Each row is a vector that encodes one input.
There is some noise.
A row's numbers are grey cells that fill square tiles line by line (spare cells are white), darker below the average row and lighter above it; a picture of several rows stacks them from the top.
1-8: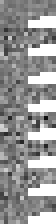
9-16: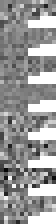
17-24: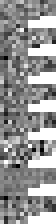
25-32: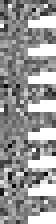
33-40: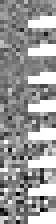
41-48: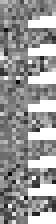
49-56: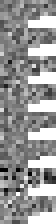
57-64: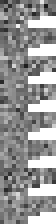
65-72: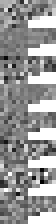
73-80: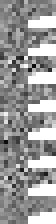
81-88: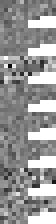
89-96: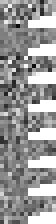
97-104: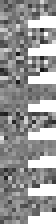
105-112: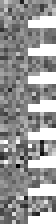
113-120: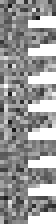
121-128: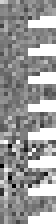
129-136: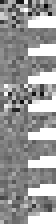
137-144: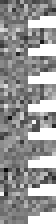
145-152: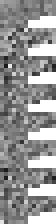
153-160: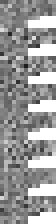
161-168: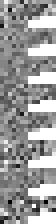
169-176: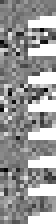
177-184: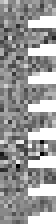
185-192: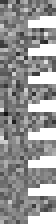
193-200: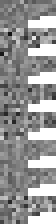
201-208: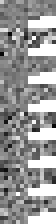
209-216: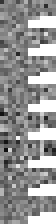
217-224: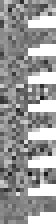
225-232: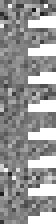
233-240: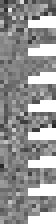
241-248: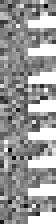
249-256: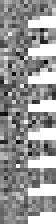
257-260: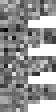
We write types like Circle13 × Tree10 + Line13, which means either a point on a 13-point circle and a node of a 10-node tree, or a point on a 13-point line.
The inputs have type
(Bool × Bool × Bool × Bool + Unit) × Label11.
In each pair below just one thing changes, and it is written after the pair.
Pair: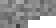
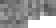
one of the four true/false values
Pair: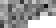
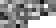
one of the four true/false values
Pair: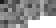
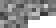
the label
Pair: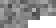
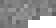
the label
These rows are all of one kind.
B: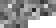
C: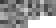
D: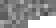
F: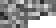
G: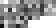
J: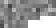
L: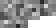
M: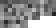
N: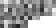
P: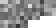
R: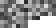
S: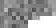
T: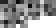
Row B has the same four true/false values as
M, R and T.
